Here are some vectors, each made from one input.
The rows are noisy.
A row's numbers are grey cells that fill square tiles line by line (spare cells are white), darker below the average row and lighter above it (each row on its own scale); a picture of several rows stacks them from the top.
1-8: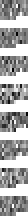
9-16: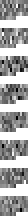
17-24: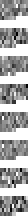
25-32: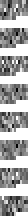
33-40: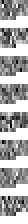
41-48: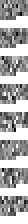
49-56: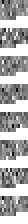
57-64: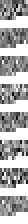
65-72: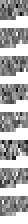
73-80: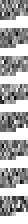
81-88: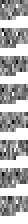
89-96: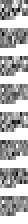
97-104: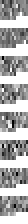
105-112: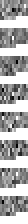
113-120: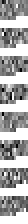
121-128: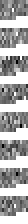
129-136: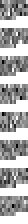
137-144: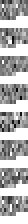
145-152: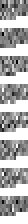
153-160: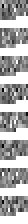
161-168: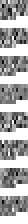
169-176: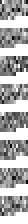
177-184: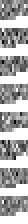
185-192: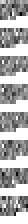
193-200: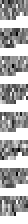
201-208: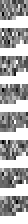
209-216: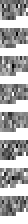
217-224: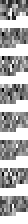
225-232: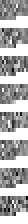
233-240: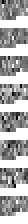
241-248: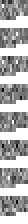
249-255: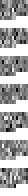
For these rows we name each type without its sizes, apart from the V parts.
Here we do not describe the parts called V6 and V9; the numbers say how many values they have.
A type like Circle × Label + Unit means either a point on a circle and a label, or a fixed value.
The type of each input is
(Circle + Label × V6) × V9.
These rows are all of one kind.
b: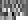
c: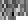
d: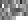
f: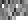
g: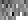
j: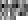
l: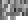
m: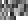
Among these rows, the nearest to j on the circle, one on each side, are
b and m.
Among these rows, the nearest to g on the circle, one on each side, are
c and l.
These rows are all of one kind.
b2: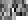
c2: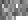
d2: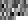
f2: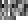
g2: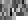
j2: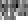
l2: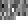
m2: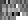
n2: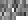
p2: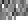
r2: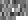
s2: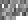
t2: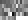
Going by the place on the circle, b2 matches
c2, g2 and p2.
